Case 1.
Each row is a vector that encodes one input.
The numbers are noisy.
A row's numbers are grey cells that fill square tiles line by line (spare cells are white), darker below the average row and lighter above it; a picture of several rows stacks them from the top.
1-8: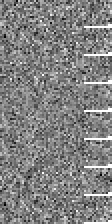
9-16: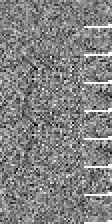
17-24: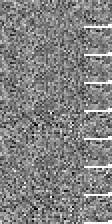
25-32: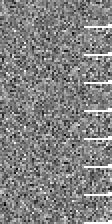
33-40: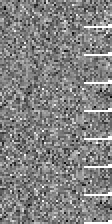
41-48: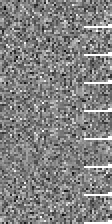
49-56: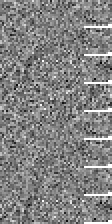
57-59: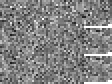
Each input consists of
a node of a 10-node tree.
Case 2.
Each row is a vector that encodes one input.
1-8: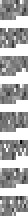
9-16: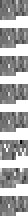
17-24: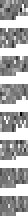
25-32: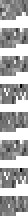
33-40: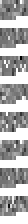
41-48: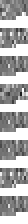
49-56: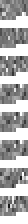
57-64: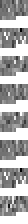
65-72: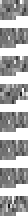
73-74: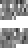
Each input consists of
one of 8 labels.
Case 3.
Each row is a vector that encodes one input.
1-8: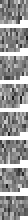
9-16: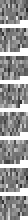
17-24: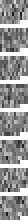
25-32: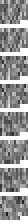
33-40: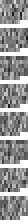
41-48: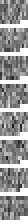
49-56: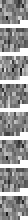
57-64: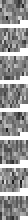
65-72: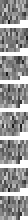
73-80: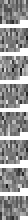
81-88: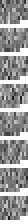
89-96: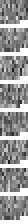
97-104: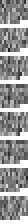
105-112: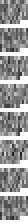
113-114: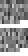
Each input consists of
one of 10 labels.
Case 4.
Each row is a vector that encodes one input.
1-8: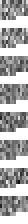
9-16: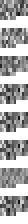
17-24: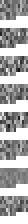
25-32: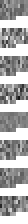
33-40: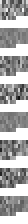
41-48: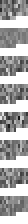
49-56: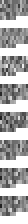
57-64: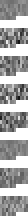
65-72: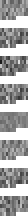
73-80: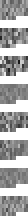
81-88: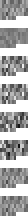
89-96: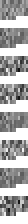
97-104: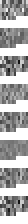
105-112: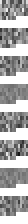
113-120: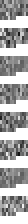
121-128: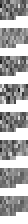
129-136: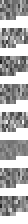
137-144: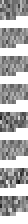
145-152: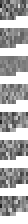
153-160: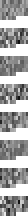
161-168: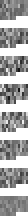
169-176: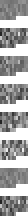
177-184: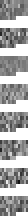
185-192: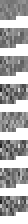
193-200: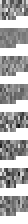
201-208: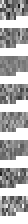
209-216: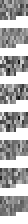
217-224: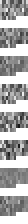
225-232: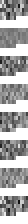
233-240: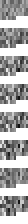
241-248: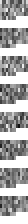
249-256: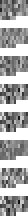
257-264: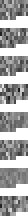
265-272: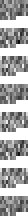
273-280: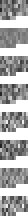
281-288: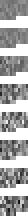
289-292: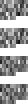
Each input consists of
a node of a 10-node tree.
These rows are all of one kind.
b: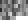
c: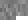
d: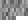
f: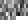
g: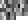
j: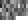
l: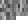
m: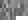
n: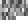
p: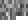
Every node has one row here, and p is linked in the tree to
f and m.
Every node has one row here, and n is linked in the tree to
d.
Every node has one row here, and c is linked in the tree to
b, d, l and m.
